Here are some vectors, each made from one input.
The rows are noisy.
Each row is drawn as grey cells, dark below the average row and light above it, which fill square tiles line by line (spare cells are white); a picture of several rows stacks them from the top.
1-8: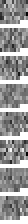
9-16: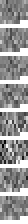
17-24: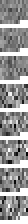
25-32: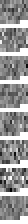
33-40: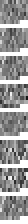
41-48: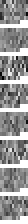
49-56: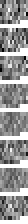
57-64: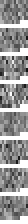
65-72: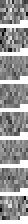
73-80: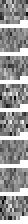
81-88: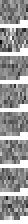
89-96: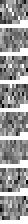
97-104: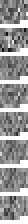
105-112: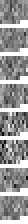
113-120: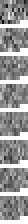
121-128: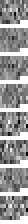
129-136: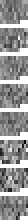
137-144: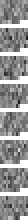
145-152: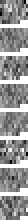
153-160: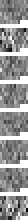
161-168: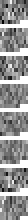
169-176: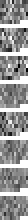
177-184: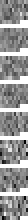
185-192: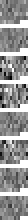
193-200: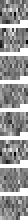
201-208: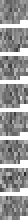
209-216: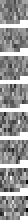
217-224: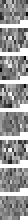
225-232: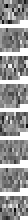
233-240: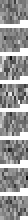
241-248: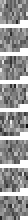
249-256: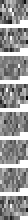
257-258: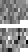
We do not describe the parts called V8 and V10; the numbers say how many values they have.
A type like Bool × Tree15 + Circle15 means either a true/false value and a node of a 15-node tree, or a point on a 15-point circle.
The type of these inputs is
(Circle13 + V8) × Line6 + V10.
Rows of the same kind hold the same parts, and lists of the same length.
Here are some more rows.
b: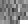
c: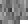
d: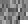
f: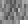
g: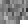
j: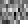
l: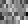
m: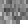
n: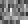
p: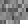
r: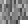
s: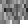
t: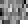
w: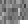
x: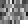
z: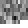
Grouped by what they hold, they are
b, c, d, g, m, p, r, s, w, z
f
j, l, n, t, x

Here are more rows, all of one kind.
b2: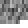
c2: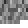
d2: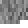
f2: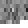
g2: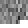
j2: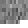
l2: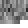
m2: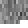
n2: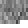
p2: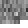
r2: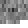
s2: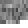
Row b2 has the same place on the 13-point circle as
c2, d2, m2 and n2.
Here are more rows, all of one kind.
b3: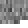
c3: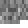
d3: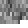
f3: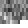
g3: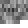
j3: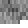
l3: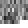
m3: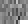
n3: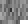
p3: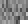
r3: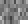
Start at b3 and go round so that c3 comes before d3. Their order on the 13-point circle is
b3, n3, l3, m3, r3, c3, f3, j3, g3, d3, p3.
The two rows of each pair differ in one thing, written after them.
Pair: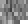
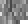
the value of V8
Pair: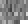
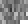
the place on the 6-point line
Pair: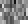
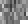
the value of V8
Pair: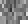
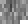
the value of V8
